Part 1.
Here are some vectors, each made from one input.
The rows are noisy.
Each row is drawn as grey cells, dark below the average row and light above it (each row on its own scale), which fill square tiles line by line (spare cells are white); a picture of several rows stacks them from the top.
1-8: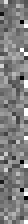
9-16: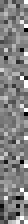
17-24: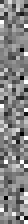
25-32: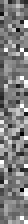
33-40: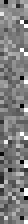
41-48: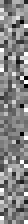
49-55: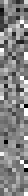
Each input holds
either a fixed value, or four true/false values.
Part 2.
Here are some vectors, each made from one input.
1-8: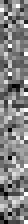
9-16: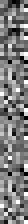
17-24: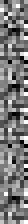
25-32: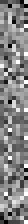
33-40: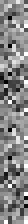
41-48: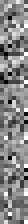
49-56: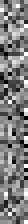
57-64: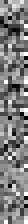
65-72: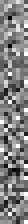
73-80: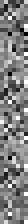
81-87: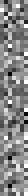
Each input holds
a point on a 9-point circle.
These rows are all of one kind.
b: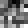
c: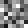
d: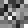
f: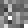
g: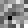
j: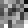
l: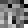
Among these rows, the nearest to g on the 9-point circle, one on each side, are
c and j.
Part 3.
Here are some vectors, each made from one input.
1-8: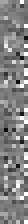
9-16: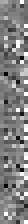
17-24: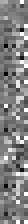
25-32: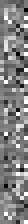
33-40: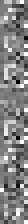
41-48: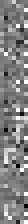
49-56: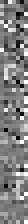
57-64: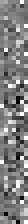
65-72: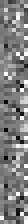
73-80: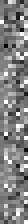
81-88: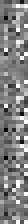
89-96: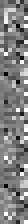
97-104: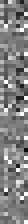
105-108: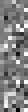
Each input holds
four true/false values.
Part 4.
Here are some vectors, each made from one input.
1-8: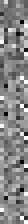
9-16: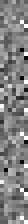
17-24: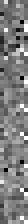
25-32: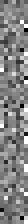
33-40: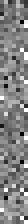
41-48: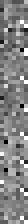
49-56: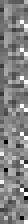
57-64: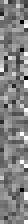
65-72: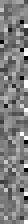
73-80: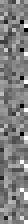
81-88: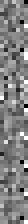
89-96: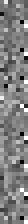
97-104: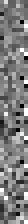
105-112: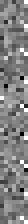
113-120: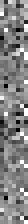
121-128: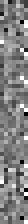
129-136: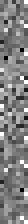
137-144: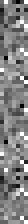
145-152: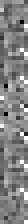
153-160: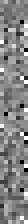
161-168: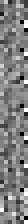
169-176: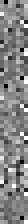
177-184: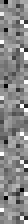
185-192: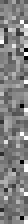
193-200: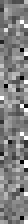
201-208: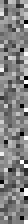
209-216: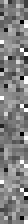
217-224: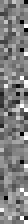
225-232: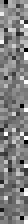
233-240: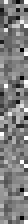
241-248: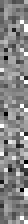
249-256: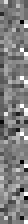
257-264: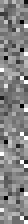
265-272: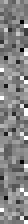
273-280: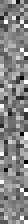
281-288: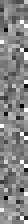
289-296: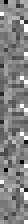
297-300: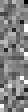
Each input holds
either a fixed value, or four true/false values.
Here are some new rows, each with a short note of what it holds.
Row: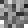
a fixed value
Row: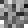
a fixed value
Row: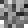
a fixed value
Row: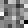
four true/false values
